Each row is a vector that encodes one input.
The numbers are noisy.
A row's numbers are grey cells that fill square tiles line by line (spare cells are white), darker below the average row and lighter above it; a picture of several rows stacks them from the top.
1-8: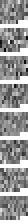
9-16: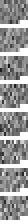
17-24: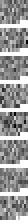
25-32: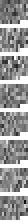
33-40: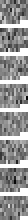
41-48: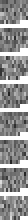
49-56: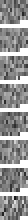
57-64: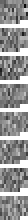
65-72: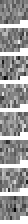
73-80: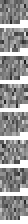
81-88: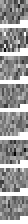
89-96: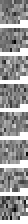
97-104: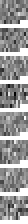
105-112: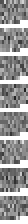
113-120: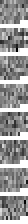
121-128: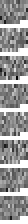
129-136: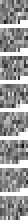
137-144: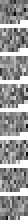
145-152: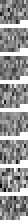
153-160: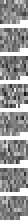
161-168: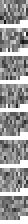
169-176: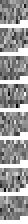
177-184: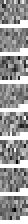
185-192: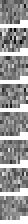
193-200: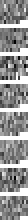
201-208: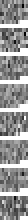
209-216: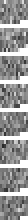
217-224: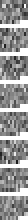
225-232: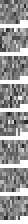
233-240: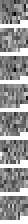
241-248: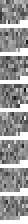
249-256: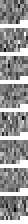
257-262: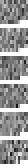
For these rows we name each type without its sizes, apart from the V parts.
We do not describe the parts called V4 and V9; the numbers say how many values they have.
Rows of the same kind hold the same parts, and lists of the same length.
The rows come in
3 kinds.
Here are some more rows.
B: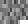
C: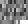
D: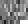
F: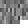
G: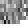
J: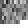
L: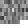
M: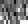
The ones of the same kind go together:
B, C, F, L, M
D
G, J

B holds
a point on a line.
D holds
a true/false value and a value of V4.
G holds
a value of V9.
